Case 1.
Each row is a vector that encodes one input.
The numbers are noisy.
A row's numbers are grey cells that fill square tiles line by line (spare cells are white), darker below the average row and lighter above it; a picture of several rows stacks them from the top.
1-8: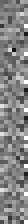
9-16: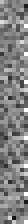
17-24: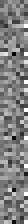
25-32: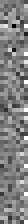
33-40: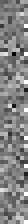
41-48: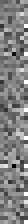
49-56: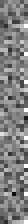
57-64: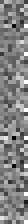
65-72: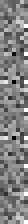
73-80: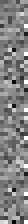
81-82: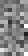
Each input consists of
a point on a 10-point line.
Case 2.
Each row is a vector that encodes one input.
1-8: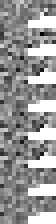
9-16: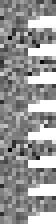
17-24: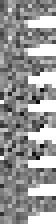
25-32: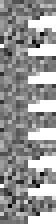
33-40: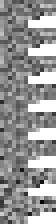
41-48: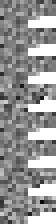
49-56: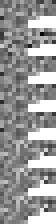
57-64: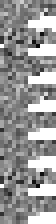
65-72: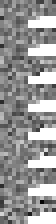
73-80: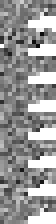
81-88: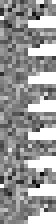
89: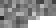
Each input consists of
three true/false values.
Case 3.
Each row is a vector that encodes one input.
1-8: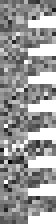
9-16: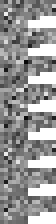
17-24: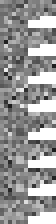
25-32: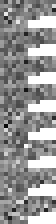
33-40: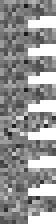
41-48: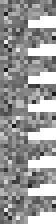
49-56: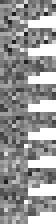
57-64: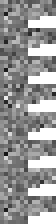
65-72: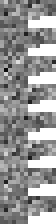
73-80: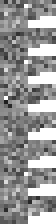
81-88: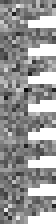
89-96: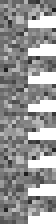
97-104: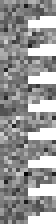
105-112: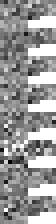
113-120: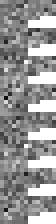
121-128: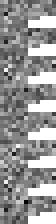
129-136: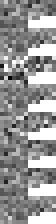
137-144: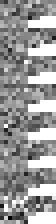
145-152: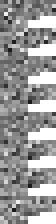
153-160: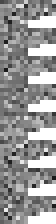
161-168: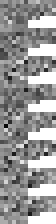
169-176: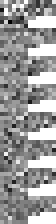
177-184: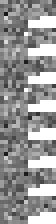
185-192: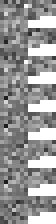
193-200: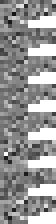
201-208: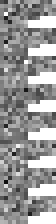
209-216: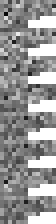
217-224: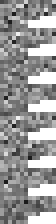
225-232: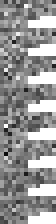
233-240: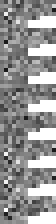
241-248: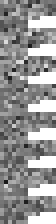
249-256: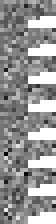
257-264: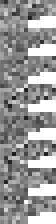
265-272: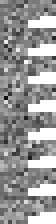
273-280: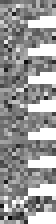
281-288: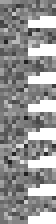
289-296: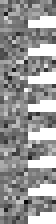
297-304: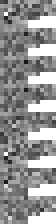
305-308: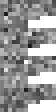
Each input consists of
either a fixed value, or four true/false values.
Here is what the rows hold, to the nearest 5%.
A few of them hold a fixed value. The rest hold four true/false values.
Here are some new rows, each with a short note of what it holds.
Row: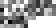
a fixed value
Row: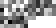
a fixed value
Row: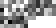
a fixed value
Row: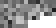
four true/false values
